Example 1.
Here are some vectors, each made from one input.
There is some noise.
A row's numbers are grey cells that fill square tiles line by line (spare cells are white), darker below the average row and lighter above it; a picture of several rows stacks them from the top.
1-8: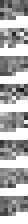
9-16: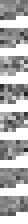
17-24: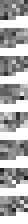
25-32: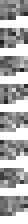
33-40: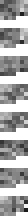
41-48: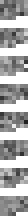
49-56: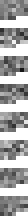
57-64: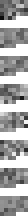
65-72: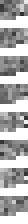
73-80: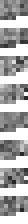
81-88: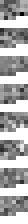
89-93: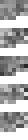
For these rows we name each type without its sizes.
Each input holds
a node of a tree.
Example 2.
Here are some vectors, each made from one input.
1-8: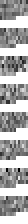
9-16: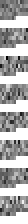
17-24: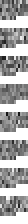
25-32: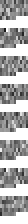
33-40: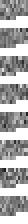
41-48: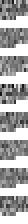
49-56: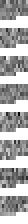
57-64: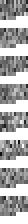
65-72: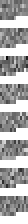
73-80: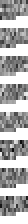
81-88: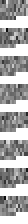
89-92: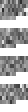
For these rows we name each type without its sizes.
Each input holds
a node of a tree.
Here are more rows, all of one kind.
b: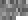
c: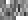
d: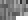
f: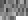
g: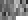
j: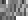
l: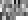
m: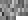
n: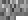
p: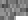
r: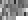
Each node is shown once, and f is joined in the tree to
b.
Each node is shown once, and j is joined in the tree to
b.
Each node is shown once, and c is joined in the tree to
b.
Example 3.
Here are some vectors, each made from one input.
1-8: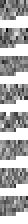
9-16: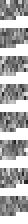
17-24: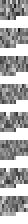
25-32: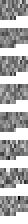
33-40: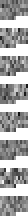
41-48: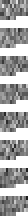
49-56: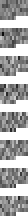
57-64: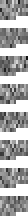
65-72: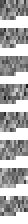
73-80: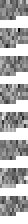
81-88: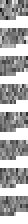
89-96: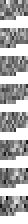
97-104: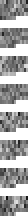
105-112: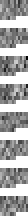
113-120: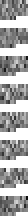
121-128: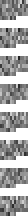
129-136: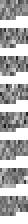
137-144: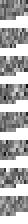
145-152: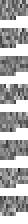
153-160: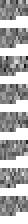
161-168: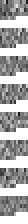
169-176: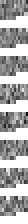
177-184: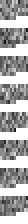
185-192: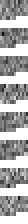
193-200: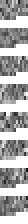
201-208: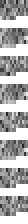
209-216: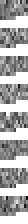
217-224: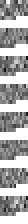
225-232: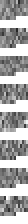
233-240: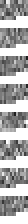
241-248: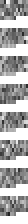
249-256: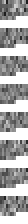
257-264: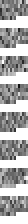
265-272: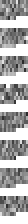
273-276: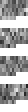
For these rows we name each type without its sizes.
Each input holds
a node of a tree.
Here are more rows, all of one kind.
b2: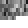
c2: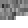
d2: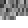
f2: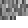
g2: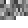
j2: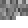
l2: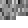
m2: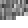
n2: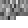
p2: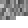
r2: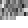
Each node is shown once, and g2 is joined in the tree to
j2.
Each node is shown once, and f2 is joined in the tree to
j2.
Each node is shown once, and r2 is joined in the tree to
p2.
